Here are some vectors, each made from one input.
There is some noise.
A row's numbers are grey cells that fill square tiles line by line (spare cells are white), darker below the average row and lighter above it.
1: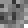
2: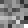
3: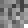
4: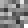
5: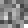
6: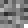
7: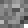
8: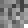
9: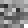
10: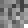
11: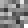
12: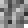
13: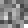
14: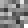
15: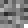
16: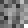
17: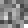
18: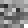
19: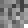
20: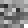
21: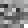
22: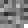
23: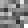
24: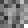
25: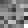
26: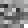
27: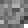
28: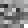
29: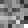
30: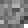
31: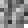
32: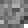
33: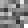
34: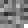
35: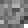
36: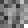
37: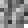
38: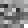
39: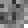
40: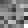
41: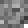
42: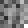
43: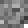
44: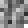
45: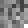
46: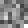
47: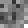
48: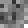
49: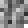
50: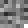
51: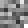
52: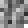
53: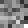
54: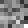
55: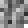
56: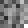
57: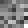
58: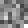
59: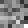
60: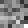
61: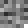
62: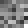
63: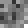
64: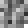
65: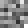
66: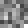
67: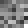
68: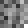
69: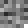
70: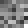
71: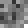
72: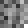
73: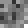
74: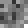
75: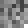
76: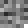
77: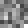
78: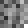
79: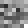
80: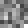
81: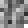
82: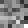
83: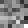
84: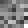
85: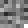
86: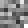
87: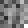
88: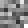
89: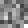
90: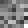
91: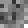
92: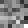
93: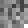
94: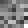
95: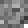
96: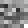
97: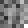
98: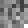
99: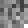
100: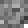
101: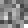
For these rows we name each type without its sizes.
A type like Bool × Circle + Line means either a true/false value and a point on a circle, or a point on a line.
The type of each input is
Tree.
